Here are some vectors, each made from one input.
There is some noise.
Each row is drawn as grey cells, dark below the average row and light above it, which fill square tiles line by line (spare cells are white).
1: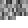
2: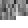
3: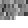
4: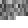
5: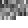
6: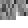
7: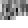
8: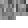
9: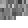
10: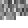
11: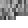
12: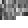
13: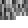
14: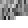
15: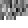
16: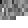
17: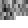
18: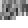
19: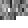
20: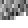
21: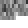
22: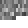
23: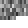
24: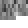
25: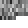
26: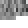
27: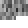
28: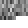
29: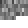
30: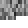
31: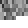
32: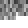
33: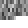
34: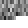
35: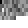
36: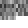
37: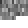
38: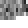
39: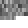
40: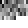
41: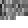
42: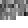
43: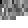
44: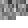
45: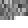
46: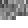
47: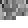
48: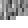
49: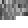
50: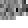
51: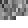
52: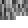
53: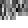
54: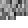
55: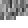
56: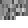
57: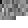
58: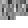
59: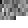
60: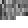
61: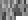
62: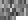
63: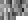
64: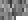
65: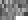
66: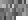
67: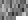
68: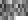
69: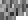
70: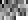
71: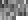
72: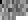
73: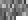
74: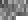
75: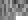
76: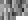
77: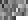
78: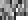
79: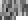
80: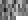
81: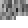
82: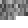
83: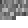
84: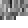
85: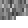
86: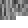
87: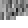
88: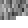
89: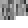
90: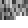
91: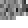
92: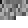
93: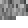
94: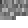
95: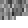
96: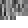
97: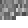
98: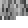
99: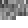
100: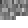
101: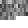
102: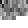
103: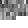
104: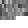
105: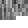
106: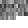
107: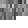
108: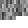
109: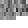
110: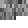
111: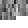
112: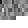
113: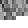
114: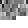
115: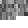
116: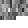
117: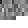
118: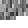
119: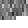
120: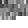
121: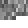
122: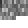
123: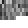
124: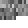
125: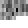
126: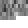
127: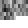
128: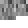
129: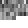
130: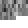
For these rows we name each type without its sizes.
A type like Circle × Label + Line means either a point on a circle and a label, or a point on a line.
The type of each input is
Bool × Bool × Bool + Line.
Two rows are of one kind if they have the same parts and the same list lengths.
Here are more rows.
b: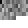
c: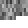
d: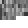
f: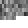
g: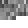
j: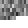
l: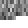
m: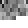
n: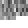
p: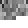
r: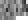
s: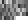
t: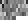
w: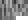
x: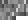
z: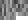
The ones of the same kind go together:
b, d, f, g, m, p, s, t, w, x, z
c, j, l, n, r

